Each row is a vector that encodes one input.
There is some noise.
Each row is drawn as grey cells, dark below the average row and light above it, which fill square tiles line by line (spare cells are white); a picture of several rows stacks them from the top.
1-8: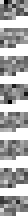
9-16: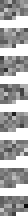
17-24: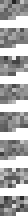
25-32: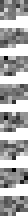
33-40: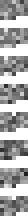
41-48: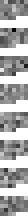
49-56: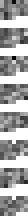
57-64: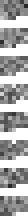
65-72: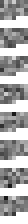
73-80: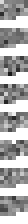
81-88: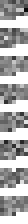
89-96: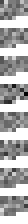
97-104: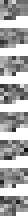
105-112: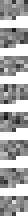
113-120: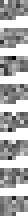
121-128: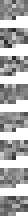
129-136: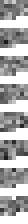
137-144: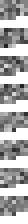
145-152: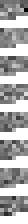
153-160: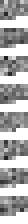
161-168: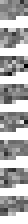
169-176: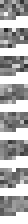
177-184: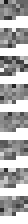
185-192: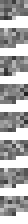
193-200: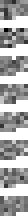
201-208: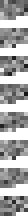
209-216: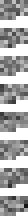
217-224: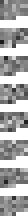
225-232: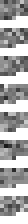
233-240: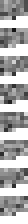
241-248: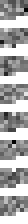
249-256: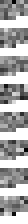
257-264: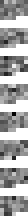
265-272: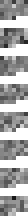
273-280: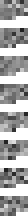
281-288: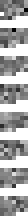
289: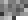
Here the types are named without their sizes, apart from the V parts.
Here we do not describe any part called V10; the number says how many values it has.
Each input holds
a value of V10, together with either a point on a line, or three true/false values.
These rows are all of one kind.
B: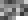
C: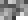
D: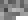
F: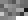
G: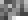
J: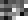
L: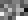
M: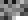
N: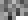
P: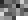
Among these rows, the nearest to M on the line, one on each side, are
B and C.
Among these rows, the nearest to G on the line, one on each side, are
D and J.
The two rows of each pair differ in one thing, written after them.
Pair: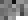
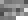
the value of V10
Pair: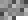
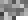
one of the three true/false values
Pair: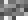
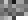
one of the three true/false values
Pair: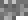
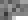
the value of V10
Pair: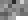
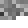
the value of V10
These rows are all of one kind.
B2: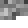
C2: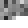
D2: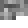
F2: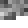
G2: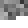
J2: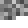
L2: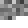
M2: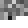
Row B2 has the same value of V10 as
D2 and G2.
